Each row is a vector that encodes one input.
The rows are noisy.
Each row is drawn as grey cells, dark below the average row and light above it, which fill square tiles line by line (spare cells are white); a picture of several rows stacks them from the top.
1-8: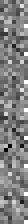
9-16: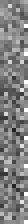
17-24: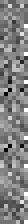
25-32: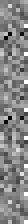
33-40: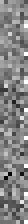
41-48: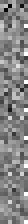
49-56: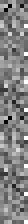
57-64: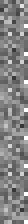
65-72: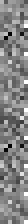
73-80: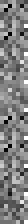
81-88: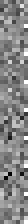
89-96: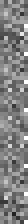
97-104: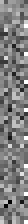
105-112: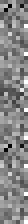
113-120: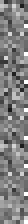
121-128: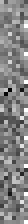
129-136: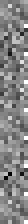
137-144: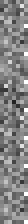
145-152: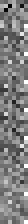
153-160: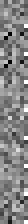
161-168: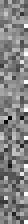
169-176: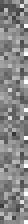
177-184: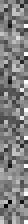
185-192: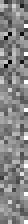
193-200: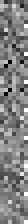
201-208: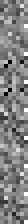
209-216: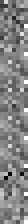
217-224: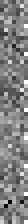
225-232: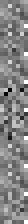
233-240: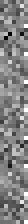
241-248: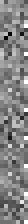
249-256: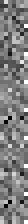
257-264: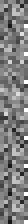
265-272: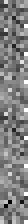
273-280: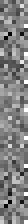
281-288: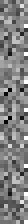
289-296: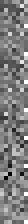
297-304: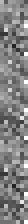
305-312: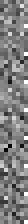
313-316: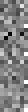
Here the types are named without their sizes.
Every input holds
a point on a line.
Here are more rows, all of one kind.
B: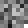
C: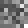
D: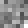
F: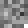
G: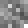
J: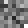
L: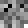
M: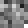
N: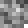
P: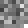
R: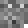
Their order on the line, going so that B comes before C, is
L, B, M, N, D, F, G, R, P, C, J.
